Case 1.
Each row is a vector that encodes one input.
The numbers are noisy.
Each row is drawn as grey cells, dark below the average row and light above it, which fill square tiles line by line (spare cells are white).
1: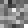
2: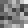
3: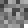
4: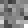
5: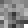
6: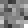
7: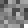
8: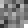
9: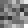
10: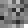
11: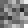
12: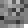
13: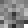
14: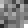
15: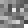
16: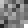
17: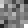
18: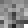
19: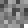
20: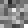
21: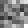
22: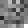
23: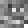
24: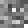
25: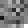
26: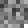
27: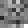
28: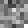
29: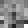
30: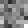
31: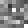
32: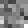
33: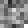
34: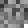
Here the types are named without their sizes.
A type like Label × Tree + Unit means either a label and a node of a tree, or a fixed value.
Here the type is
Circle.
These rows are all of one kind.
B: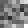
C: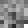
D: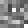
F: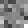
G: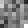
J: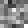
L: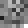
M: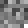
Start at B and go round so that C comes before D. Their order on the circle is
B, M, C, D, J, F, G, L.
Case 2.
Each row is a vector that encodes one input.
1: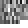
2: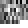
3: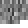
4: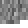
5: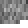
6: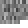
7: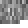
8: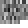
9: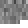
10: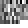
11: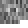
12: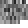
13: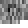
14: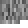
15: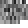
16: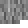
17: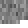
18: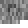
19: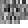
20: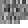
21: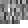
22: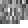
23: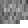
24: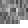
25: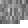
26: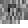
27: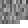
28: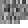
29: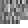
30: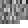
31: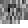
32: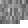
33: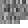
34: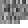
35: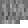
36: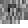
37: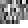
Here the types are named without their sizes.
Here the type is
Tree.
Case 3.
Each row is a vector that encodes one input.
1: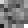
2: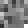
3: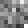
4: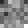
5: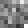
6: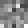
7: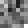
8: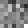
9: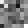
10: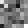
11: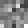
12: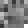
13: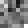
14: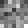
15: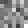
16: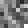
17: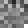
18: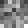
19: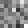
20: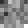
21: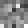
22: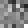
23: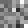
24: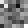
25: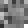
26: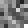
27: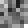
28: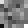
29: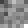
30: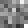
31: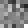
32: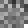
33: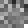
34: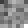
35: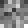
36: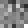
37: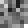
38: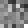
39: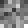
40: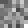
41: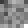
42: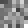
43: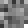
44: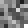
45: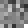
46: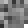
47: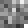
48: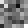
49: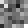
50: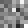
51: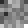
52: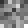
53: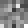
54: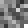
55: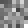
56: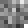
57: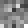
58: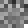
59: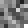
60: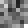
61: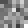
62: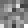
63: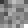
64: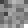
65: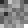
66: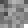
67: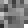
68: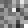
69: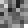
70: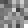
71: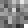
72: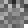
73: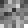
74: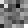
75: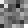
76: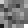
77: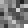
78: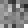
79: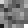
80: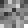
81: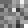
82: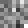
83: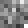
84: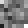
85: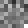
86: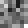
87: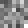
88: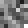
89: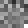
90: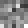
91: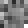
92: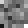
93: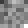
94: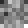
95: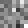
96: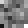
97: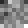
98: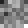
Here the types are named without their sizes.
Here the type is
Line.
